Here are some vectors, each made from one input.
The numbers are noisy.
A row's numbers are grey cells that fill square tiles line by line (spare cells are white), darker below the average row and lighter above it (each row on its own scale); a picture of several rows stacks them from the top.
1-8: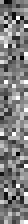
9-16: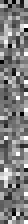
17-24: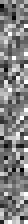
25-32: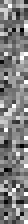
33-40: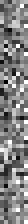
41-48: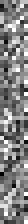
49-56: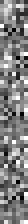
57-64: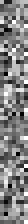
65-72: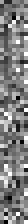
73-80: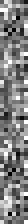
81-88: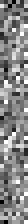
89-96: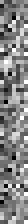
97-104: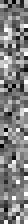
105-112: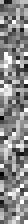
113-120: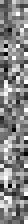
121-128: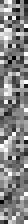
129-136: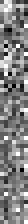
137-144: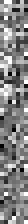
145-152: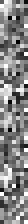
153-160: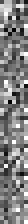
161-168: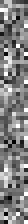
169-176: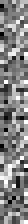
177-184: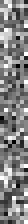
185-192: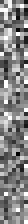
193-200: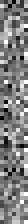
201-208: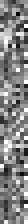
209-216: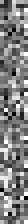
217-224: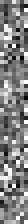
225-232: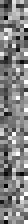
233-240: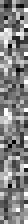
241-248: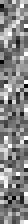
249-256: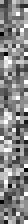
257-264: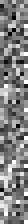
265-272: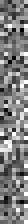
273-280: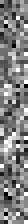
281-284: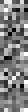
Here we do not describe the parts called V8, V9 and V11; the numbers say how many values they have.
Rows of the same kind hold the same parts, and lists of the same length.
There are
5 kinds of row.
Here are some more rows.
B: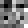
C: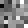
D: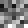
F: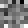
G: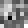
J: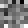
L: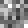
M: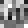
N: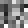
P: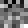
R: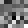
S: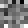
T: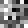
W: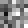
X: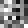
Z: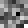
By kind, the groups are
B, N, W
C, D, R
F, J, P, S
G, L, M, T, X
Z

